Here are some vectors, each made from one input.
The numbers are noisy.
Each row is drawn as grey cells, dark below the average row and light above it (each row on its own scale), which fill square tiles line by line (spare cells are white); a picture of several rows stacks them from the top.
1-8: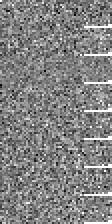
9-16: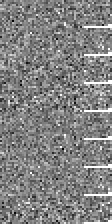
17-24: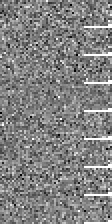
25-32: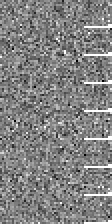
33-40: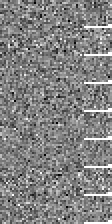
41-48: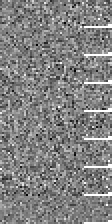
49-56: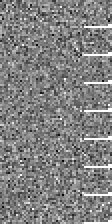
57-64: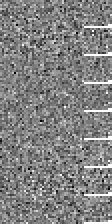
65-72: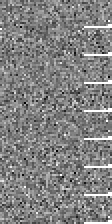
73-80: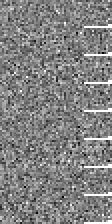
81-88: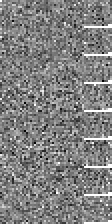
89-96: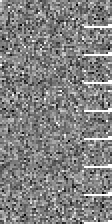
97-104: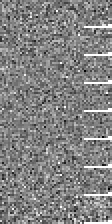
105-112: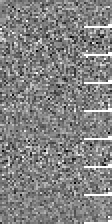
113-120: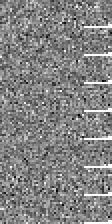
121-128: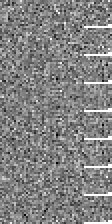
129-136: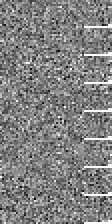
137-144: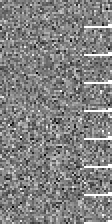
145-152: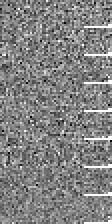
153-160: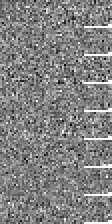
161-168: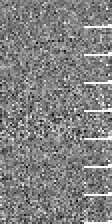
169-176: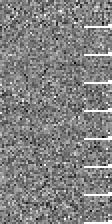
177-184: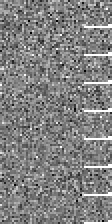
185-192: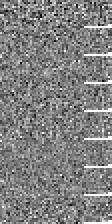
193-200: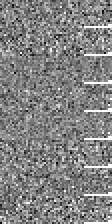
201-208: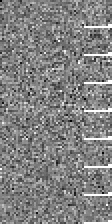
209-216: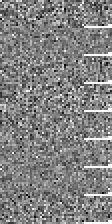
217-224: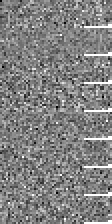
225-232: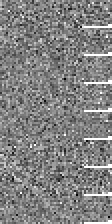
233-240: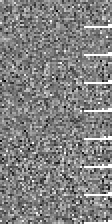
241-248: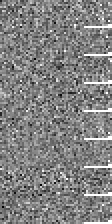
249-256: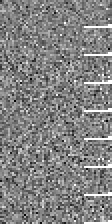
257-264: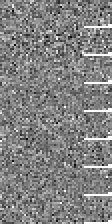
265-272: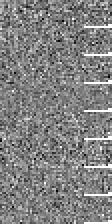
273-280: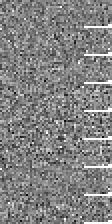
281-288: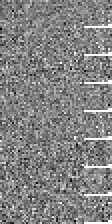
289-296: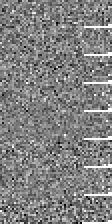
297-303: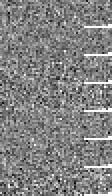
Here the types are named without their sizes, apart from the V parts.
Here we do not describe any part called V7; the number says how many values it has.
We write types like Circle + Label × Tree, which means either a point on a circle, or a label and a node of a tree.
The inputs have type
(Label + Line) × Line × List(V7).
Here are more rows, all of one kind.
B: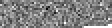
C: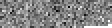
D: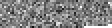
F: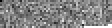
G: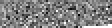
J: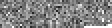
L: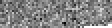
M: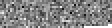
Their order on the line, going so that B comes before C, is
B, G, D, J, C, L, F, M.
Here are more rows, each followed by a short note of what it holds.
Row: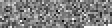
a label and a point on a line, together with the empty list
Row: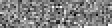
a label and a point on a line, together with the empty list
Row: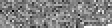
a label and a point on a line, together with a list of two items
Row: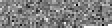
a point on each of two lines, together with the empty list
